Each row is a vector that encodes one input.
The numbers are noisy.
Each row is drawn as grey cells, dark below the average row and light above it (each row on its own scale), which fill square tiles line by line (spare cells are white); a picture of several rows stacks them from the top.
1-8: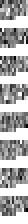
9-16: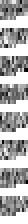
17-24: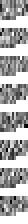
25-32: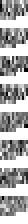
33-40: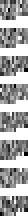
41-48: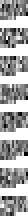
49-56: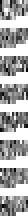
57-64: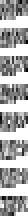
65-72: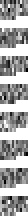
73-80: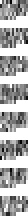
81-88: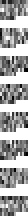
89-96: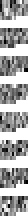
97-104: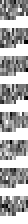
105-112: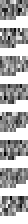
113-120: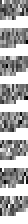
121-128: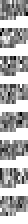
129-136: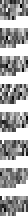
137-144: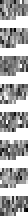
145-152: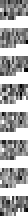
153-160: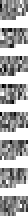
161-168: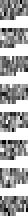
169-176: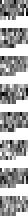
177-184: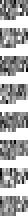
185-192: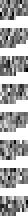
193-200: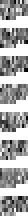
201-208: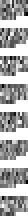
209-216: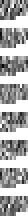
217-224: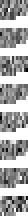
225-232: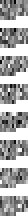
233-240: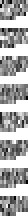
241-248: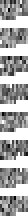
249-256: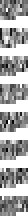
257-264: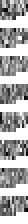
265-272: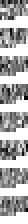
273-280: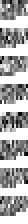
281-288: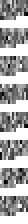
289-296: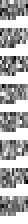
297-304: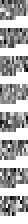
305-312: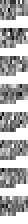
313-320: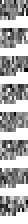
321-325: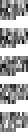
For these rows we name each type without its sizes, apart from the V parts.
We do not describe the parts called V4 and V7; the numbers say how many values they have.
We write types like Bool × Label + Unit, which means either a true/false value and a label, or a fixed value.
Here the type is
(Bool × V4 + V7) × Circle + Tree.
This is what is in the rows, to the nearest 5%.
About 80% of them hold a point on a circle, together with either a true/false value and a value of V4, or a value of V7. The rest hold a node of a tree.
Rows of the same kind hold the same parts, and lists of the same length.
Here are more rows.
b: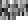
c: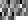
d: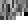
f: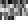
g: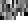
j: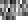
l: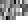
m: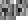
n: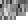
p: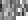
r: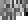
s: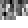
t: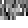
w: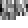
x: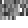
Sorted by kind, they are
b, j, l, p, t, w, x
c, f, m, n, s
d, g, r

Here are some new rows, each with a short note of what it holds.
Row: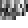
a point on a circle and a value of V7
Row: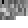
a point on a circle, a true/false value and a value of V4
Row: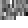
a node of a tree
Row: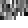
a node of a tree
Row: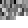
a point on a circle and a value of V7
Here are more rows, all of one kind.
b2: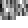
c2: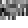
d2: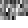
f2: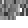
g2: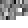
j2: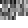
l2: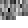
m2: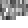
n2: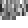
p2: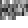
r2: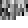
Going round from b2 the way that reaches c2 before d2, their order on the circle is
b2, n2, r2, p2, c2, f2, d2, j2, l2, g2, m2.
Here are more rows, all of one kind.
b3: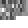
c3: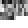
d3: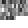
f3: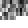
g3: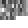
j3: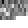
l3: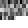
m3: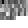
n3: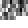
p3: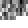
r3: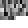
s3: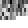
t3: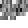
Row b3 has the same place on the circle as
d3, g3 and s3.
